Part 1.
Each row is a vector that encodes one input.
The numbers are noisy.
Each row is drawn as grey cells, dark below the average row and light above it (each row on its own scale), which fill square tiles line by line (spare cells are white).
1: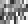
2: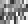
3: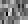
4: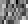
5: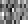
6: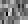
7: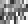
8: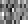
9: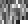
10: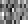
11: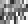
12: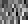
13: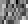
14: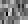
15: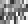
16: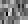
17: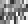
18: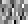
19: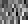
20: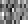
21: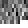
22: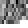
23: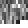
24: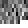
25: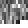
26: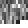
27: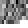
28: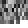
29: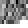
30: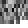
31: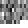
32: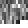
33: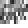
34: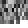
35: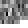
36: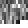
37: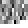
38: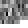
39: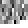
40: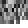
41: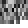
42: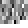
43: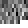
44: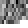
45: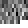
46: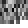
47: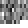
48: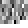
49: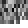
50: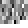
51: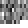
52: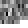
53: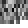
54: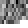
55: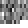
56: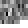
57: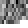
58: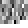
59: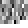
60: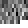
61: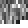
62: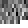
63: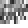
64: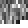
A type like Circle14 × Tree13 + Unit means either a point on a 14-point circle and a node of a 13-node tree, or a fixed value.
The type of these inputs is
Line8.
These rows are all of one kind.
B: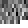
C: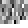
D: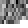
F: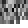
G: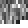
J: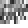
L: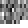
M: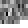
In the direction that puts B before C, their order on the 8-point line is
G, B, F, M, D, L, C, J.
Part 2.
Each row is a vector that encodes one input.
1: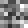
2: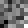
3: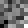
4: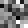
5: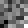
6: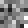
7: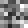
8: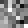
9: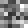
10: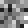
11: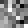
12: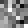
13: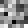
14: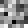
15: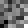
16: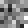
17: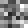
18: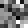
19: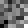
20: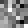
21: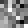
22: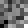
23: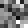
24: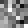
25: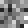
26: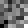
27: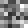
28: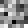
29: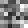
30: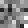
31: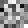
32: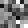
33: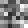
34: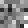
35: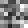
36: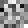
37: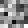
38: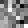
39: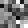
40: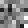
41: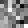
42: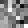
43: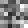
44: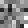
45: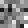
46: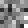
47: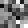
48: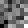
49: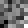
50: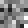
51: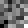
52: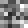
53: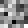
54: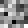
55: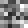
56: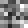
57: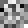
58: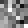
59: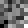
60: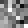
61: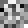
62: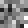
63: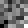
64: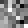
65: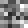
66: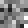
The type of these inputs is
Line7.
